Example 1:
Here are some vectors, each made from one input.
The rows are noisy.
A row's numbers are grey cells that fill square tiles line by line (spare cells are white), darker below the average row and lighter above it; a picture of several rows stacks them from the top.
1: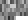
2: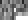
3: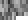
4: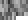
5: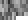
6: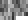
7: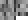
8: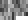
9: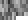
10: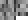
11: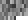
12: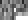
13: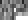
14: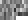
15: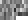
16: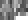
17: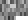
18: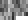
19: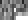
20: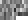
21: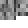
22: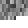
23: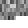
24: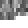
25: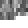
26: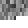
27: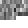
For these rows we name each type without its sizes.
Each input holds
three true/false values.
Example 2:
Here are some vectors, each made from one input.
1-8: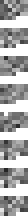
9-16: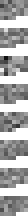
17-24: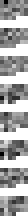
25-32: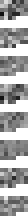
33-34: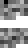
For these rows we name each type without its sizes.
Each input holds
three true/false values.
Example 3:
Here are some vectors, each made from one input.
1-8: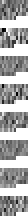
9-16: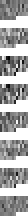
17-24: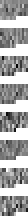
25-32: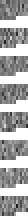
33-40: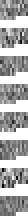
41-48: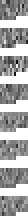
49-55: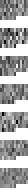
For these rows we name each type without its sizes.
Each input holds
a node of a tree.
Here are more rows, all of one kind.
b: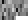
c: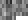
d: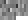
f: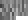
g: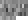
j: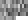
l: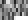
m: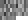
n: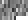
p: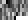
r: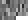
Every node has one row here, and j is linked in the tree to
g.
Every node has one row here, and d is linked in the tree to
m and n.
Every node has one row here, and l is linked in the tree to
n and r.
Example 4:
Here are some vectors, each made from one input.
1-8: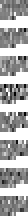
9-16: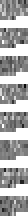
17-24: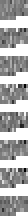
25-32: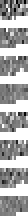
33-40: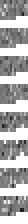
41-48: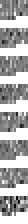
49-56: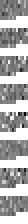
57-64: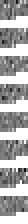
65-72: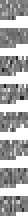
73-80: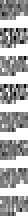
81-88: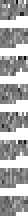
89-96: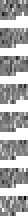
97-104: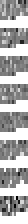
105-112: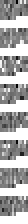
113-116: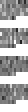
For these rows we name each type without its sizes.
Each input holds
either a fixed value, or three true/false values.
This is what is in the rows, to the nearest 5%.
About 5% of them hold a fixed value. The rest hold three true/false values.
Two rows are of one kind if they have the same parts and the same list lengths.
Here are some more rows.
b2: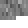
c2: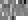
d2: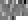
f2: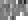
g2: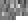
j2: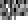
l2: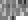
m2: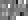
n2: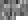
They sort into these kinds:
b2, c2, d2, f2, g2, l2, m2, n2
j2

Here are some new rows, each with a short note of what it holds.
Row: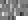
three true/false values
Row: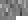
three true/false values
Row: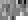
three true/false values
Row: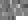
three true/false values
